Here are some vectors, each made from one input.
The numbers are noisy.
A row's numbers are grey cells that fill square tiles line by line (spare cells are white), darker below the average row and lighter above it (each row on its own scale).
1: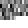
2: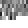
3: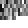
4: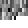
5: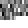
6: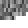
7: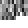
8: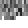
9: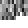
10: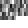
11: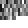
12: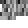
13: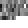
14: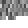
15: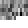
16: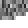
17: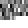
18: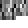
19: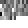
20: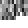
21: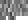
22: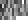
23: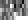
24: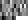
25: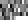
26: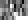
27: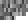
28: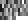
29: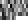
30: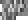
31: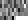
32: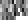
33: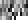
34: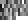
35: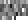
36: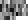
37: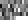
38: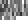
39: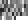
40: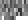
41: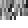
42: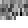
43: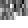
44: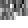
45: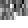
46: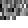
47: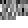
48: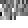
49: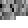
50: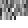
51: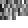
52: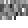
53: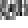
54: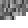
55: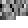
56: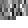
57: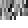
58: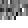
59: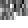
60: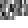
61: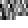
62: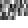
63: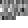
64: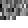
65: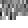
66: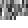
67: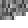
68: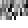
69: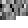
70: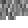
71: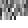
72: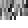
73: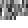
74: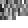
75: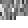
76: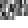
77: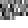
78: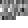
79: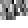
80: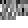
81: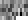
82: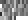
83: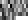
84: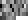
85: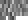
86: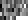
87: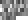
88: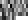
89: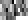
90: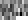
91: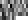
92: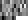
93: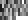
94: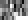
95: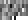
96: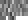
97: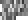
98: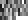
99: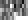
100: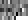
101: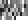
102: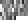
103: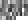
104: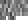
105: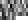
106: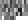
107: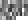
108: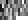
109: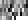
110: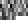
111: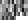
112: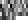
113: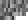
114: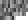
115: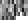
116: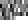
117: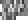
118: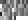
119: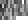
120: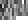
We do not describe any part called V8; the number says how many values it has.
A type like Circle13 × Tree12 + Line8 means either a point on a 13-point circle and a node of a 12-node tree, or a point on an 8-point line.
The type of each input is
Line6 × (Line6 + V8).
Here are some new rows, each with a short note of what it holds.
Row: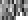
a point on each of two 6-point lines
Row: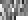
a point on each of two 6-point lines
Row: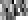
a point on each of two 6-point lines
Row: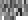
a point on a 6-point line and a value of V8
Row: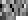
a point on a 6-point line and a value of V8
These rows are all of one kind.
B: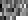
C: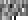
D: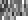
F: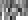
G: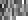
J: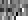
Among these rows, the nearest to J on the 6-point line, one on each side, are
C and D.
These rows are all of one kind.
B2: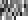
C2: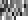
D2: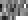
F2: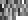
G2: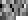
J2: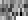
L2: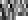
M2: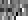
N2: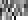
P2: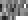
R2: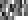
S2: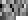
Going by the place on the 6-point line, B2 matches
C2, J2 and M2.
